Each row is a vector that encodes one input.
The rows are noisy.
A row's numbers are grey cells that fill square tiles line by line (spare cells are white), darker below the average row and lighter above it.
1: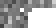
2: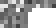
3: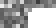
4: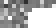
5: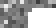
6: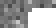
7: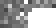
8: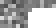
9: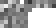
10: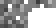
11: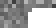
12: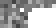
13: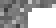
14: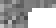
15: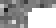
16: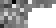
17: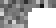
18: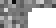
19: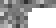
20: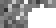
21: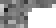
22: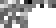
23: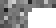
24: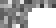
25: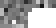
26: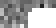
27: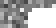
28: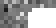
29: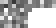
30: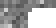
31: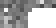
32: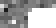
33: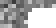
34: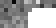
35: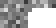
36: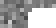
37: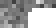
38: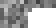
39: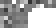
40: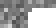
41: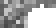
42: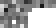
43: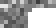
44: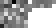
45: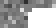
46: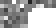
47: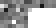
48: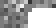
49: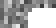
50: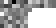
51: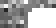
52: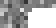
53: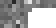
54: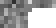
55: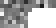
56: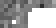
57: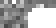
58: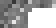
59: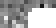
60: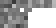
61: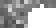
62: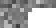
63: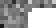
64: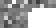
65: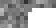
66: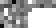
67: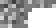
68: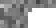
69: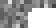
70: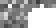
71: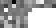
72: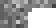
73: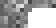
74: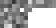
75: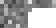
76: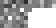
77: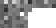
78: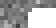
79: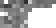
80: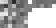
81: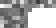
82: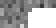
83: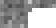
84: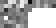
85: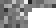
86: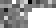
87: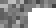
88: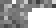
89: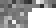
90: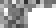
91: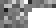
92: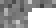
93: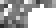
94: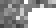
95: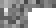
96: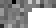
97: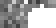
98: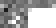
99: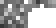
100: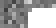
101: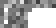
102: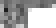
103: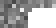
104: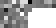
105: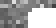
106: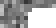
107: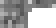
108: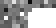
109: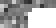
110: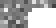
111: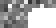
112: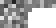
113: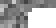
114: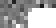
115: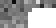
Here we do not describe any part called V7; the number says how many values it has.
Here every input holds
a point on a 4-point line and a point on a 6-point line, together with either three true/false values, or a value of V7.
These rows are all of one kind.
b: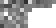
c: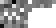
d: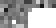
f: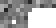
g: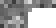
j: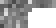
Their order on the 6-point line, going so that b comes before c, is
d, f, g, j, b, c.
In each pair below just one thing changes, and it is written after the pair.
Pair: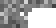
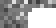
the place on the 6-point line
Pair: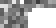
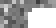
the place on the 4-point line
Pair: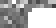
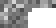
the place on the 6-point line
